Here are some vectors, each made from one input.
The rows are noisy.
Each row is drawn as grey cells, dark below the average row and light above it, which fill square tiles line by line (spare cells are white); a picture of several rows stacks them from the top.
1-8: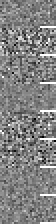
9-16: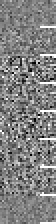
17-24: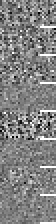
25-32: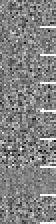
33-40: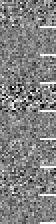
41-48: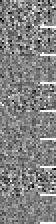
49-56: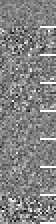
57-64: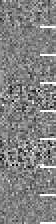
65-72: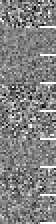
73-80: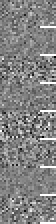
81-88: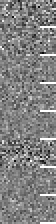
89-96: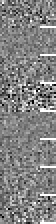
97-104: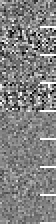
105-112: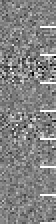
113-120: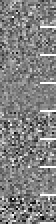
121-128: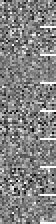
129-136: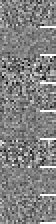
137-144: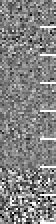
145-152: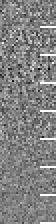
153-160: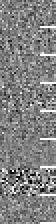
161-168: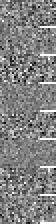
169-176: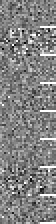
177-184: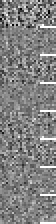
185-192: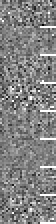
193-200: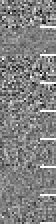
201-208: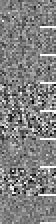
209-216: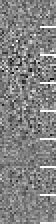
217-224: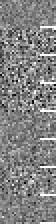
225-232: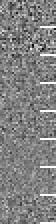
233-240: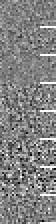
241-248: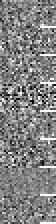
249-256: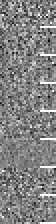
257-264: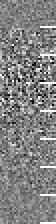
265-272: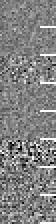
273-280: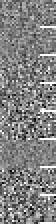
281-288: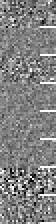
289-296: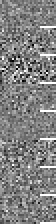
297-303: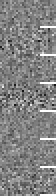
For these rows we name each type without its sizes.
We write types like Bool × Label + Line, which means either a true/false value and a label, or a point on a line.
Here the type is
Bool × Bool × Bool × Bool + Label × Label.
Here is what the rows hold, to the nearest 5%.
About 20% of them hold two labels. The rest hold four true/false values.
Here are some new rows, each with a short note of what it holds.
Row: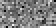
two labels
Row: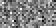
two labels
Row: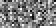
two labels
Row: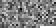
four true/false values
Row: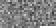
four true/false values
